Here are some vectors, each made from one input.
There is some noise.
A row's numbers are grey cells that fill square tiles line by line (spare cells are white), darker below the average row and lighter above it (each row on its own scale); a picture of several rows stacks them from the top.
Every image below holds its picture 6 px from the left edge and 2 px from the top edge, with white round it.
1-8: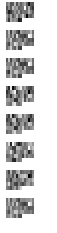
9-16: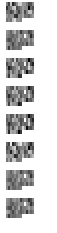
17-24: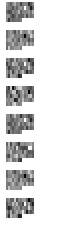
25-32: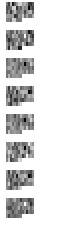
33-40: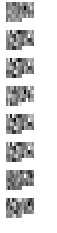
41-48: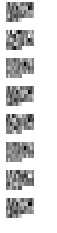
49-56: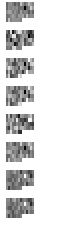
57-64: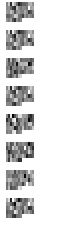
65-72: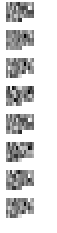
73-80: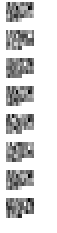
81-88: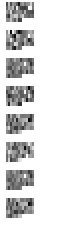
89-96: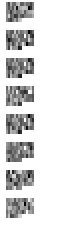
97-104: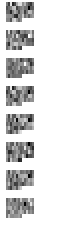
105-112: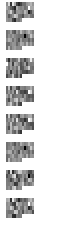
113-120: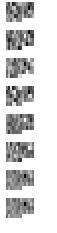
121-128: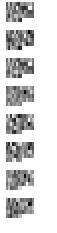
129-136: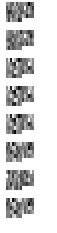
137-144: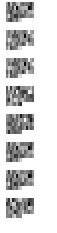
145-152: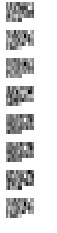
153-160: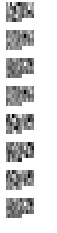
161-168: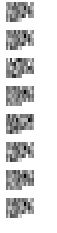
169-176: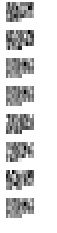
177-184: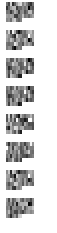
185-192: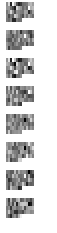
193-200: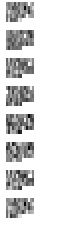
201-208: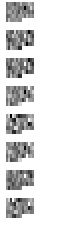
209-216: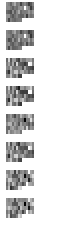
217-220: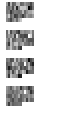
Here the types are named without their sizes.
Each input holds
either a fixed value, or three true/false values.
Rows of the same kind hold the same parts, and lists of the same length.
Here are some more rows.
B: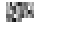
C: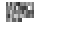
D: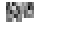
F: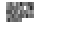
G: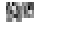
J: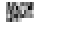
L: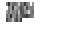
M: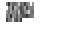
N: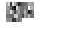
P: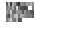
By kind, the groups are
B, C, D, F, G, J, N, P
L, M

